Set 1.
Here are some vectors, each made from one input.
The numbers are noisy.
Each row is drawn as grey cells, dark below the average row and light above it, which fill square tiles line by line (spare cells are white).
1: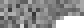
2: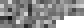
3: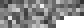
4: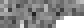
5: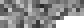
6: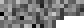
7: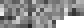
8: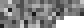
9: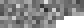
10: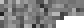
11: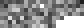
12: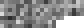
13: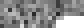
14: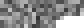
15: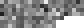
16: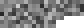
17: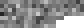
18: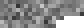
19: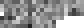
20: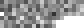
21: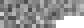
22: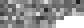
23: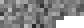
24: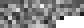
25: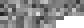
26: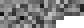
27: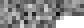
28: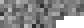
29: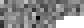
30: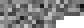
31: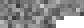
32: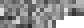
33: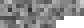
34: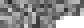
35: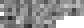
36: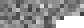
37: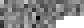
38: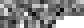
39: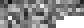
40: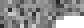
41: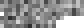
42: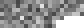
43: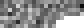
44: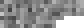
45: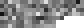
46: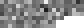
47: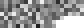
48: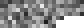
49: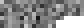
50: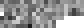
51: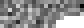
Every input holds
either a point on a 4-point line, or a node of a 7-node tree.
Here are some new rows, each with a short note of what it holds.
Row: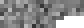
a point on a 4-point line
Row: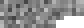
a node of a 7-node tree
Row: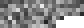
a node of a 7-node tree
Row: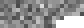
a node of a 7-node tree
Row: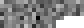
a point on a 4-point line
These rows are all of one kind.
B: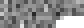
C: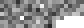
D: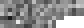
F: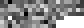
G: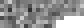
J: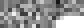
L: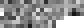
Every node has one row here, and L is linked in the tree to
D.
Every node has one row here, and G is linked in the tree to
B, C and D.
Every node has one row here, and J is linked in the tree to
B.
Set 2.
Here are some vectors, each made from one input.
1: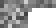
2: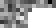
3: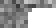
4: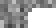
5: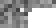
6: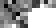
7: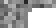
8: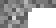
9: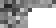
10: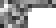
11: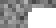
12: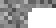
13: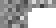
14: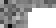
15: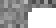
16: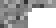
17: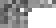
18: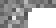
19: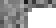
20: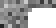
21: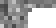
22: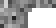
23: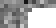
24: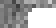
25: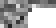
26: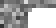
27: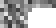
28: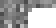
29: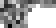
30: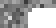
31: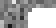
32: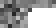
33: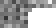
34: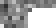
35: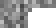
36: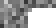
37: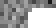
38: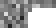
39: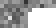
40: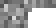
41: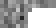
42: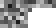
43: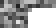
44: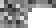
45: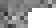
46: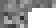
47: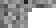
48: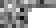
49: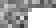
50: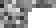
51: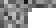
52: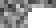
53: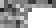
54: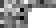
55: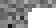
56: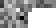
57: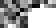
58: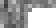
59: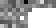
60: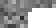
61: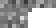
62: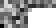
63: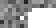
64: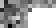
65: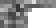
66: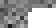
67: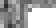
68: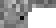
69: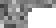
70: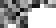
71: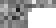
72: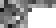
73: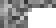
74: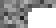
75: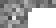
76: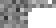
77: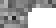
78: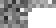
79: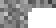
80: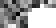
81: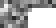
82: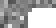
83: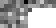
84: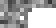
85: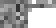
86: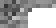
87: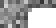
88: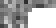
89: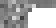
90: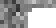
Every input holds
either a point on a 10-point circle and four true/false values, or a fixed value.
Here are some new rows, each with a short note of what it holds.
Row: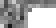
a point on a 10-point circle and four true/false values
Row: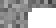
a point on a 10-point circle and four true/false values
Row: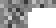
a point on a 10-point circle and four true/false values
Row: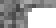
a point on a 10-point circle and four true/false values
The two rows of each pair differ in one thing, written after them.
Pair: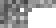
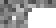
the place on the 10-point circle
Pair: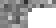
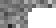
the place on the 10-point circle
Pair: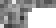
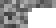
the place on the 10-point circle
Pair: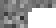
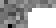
one of the four true/false values
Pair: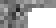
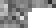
the place on the 10-point circle
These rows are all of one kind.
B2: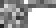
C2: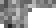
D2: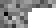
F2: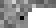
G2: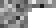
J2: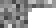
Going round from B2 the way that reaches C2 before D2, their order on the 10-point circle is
B2, F2, C2, D2, J2, G2.
